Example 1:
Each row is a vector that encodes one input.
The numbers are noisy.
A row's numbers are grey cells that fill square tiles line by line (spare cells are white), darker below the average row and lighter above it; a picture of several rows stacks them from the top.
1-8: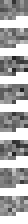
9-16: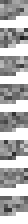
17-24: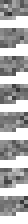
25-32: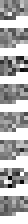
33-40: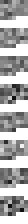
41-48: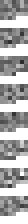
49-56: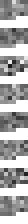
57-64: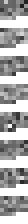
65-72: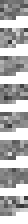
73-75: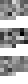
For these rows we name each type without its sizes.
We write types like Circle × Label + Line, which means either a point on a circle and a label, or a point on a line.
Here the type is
List(Line).
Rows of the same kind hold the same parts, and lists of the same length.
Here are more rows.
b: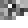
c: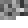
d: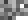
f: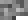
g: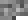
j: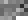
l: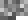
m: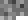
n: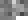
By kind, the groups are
b
c, f, g, j, n
d, l, m

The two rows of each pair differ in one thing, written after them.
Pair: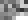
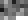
the place on the line in item 2 of the list
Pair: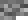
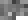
the place on the line in item 1 of the list
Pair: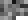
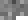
the place on the line in item 2 of the list
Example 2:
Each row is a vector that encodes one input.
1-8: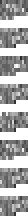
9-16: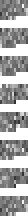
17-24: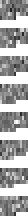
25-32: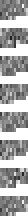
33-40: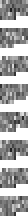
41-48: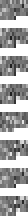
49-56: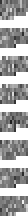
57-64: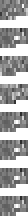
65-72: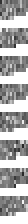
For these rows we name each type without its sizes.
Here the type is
Bool × Line.
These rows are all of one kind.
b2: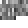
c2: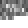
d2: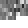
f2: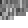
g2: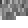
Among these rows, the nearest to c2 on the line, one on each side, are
f2 and g2.
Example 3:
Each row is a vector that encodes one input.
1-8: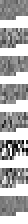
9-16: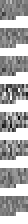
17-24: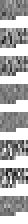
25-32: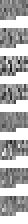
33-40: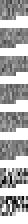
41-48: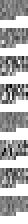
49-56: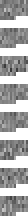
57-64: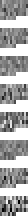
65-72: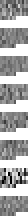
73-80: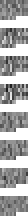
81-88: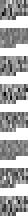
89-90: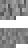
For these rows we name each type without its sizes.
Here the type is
Tree × Tree.
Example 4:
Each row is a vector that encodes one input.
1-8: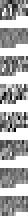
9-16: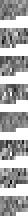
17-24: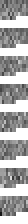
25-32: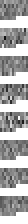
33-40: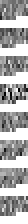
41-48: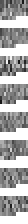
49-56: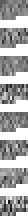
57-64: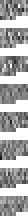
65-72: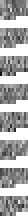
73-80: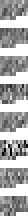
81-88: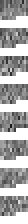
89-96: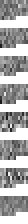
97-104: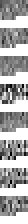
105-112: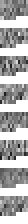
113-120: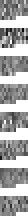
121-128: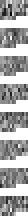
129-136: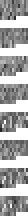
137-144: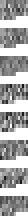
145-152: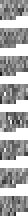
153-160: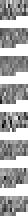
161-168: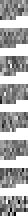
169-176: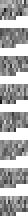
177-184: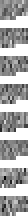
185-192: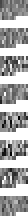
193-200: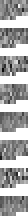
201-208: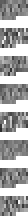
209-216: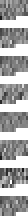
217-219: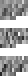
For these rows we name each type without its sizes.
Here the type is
Circle + Tree.
